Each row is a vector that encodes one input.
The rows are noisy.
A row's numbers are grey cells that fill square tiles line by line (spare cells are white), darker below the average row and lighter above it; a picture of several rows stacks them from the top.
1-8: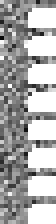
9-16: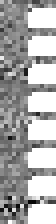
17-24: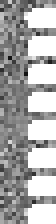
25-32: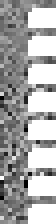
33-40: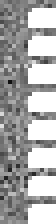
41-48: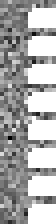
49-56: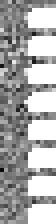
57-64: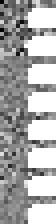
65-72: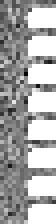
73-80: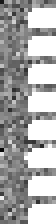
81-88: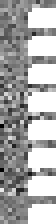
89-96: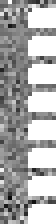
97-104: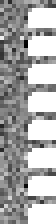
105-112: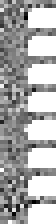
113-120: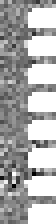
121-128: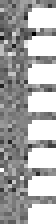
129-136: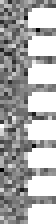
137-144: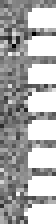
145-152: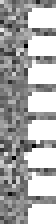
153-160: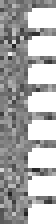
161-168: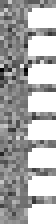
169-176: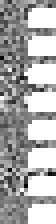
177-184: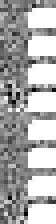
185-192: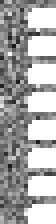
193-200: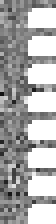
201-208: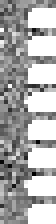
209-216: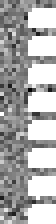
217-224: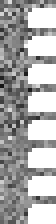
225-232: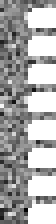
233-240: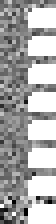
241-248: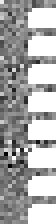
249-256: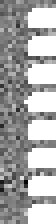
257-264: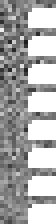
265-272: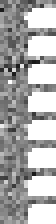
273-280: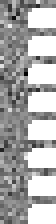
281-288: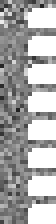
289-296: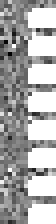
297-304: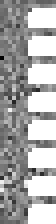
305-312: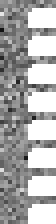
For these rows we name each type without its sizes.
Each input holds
a true/false value, together with either a fixed value, or a node of a tree.
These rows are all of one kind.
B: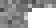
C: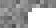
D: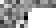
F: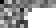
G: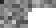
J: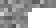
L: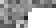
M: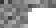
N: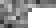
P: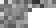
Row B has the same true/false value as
N and P.
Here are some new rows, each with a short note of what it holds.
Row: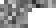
a true/false value
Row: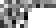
a true/false value
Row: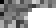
a node of a tree and a true/false value
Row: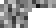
a true/false value
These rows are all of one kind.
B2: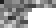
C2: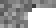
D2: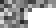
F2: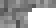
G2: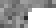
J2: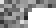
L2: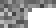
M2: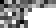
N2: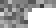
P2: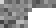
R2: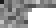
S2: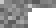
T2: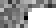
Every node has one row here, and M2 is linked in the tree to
B2 and P2.
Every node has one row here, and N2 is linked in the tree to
B2.
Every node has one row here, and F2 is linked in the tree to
G2 and L2.
